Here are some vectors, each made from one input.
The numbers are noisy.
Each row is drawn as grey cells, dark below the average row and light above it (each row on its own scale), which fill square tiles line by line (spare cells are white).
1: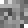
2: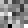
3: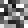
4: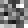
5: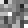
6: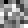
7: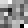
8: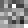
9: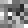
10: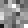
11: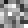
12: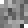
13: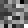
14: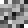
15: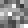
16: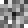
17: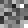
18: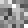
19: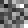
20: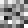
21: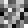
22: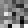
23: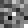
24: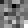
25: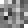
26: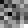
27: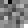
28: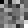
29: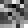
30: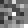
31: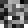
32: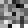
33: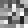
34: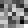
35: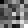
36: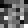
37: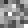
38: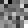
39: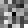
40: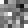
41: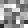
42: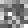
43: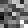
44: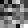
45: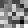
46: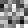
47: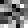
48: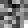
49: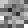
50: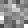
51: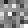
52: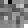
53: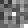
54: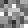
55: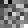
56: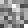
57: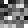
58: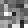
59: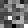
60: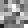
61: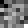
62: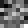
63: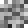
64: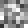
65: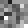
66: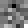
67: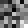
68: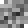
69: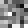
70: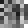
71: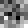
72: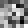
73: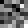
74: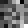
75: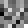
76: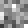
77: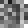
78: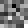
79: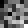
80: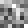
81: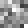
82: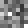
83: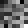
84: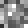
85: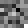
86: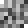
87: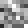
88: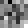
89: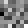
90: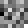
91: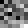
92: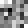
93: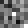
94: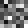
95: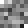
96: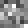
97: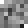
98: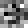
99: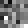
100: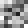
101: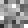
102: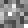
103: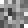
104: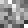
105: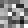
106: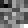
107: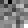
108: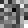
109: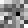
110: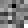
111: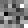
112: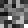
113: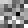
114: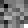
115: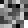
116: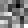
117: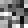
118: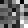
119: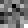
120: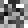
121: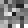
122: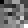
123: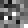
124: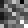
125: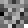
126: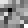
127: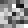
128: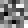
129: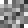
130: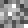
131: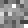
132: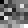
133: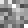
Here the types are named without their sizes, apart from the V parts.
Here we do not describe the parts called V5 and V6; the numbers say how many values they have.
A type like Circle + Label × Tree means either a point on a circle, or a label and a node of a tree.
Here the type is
List(Line) + V5 × V6.
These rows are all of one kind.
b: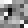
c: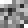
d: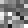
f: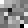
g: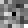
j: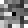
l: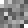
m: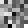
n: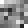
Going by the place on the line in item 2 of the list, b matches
c and d.
